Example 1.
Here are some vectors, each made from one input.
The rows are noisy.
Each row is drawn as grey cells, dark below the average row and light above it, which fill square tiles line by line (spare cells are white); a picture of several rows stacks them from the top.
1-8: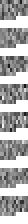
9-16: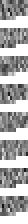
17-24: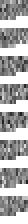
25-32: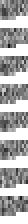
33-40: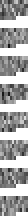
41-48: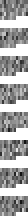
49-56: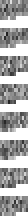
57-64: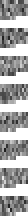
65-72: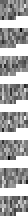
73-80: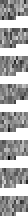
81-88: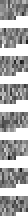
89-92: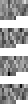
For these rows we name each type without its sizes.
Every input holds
a point on a circle.
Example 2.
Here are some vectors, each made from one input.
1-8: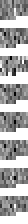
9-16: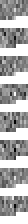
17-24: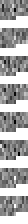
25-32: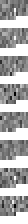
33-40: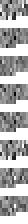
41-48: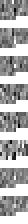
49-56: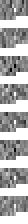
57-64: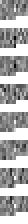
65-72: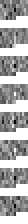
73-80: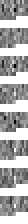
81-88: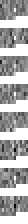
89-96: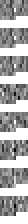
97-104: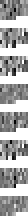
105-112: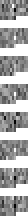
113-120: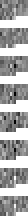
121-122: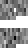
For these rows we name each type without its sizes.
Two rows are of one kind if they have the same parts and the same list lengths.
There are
2 kinds of row.
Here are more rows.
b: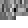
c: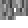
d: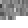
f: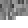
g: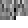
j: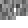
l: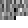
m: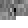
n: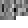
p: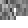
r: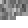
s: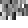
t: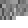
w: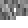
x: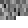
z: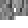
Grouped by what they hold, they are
b, c, d, f, g, j, l, m, n, p, r, t, w, x, z
s

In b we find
a node of a tree.
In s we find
a fixed value.
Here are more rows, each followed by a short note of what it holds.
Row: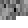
a node of a tree
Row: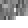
a node of a tree
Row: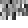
a fixed value
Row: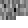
a node of a tree
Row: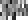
a fixed value
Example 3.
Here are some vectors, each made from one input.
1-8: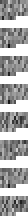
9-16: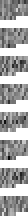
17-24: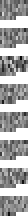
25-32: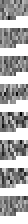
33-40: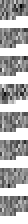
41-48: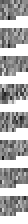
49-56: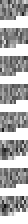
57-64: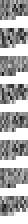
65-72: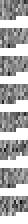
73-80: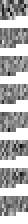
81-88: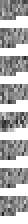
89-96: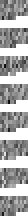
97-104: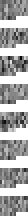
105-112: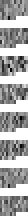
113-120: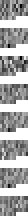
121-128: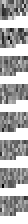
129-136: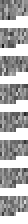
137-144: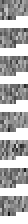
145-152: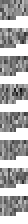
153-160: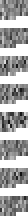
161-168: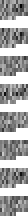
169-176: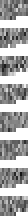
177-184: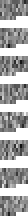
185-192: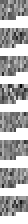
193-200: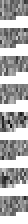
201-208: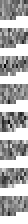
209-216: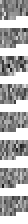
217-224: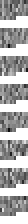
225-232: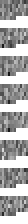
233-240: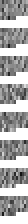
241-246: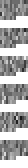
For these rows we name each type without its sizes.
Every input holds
a point on a circle.
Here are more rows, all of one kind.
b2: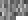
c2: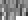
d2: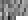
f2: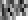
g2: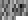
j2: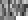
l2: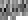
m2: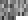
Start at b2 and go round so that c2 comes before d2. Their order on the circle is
b2, c2, g2, l2, f2, j2, d2, m2.
